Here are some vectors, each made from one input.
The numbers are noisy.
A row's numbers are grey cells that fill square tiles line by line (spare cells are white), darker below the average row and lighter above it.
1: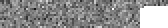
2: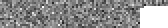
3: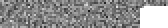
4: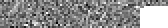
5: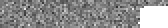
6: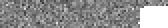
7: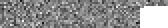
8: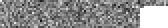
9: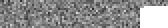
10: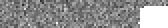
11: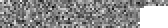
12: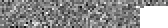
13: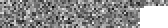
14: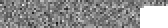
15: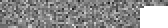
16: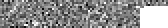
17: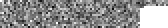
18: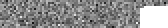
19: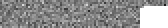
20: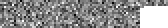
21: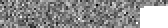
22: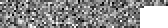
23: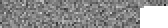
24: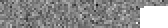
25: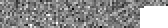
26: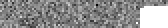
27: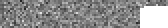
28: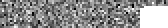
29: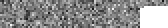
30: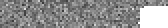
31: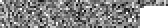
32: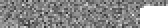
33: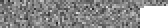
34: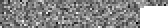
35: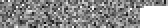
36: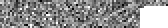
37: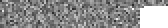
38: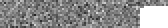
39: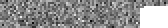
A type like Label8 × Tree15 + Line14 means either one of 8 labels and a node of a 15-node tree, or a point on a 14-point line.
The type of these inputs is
Line5 + Line6.
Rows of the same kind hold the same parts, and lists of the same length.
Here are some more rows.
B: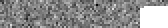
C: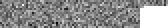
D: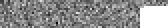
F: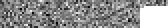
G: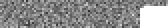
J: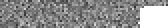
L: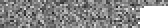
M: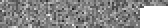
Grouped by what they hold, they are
B, C, D, F, G
J, L, M

